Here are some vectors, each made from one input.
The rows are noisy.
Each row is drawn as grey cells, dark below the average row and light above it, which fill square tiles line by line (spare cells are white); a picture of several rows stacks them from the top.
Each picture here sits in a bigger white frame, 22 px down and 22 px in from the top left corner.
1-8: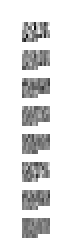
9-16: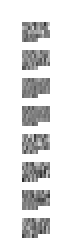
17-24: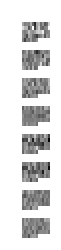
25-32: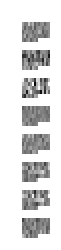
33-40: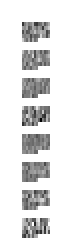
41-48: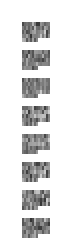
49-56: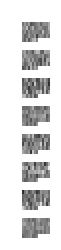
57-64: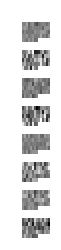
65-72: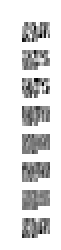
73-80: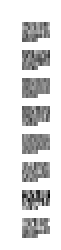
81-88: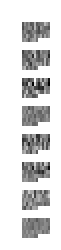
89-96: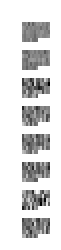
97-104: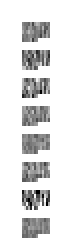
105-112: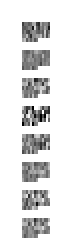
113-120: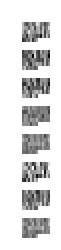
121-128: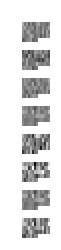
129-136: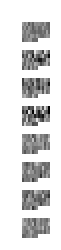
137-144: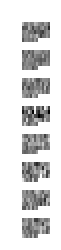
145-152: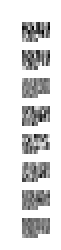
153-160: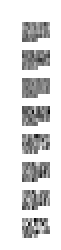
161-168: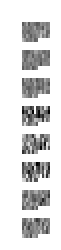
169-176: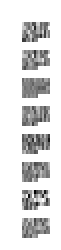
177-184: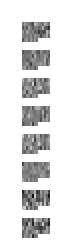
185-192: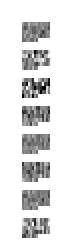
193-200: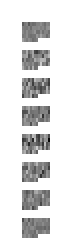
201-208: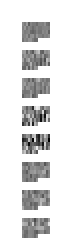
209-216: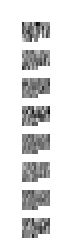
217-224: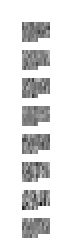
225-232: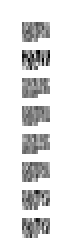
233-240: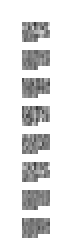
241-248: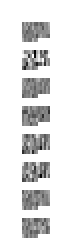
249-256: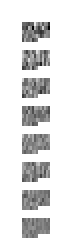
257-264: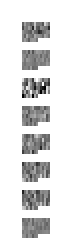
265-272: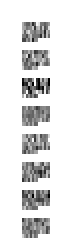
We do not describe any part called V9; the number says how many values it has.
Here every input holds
either a point on a 10-point line, or a true/false value and a value of V9.
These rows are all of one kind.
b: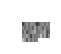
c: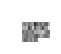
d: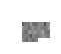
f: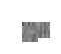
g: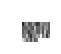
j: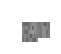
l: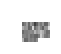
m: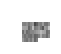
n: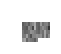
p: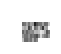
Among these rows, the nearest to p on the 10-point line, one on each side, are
l and m.
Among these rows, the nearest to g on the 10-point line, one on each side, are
f and l.
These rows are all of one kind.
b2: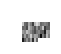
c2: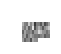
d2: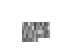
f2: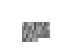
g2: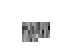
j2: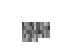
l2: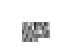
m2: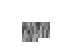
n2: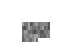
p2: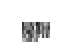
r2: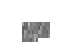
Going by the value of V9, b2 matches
d2, m2, p2 and r2.
